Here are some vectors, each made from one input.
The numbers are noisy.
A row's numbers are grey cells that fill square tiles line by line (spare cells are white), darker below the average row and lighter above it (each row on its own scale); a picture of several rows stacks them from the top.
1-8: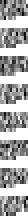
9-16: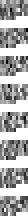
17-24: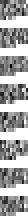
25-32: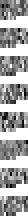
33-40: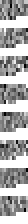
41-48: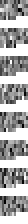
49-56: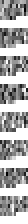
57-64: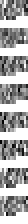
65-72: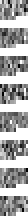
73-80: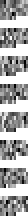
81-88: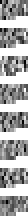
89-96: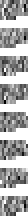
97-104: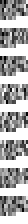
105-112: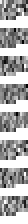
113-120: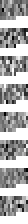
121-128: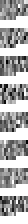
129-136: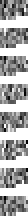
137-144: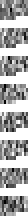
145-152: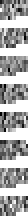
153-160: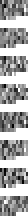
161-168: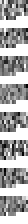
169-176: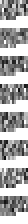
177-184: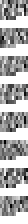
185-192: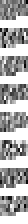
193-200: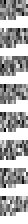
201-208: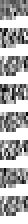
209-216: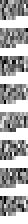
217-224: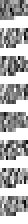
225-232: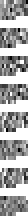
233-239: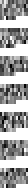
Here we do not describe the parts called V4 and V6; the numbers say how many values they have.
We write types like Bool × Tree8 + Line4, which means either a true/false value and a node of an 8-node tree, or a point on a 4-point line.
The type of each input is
Bool × (Line8 + V4) × V6.
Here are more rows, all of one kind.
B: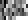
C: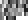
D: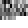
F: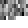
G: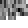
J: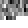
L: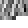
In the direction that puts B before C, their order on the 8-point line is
F, L, G, B, C, D, J.
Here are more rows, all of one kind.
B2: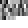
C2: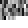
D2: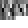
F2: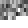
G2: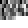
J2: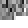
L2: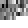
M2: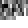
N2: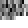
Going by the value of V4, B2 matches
C2 and G2.
